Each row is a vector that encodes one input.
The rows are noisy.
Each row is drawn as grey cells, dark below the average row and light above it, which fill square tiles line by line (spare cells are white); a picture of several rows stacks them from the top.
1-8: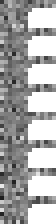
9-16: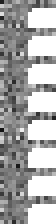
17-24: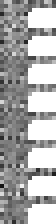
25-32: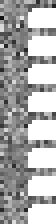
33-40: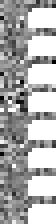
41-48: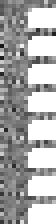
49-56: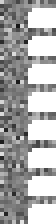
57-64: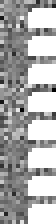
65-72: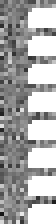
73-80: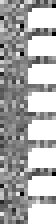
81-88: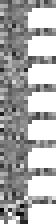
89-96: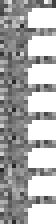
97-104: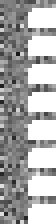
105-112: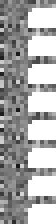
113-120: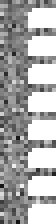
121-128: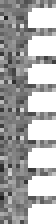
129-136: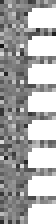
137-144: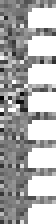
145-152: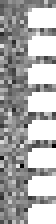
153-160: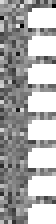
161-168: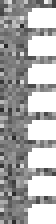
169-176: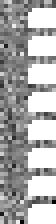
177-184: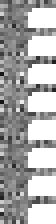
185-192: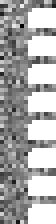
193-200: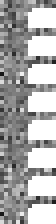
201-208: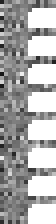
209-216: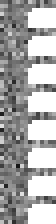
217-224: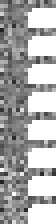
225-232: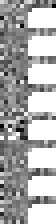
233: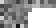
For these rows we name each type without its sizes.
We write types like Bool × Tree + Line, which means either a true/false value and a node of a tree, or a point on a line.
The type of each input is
List(Line).
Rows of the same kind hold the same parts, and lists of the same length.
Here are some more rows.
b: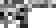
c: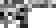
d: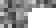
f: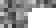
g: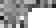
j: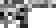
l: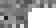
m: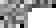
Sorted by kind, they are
b, c, j
d, f, g, m
l

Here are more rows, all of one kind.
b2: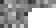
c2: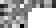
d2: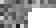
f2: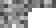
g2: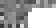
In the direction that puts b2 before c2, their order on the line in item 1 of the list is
d2, g2, b2, f2, c2.
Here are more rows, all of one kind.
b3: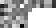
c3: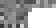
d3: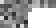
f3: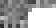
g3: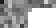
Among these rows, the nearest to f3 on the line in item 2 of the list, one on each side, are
b3 and c3.
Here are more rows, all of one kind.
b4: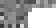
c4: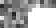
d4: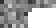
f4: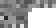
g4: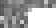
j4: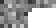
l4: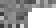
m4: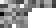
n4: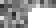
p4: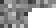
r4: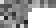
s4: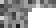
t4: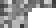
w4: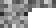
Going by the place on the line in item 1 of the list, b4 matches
f4, g4 and l4.
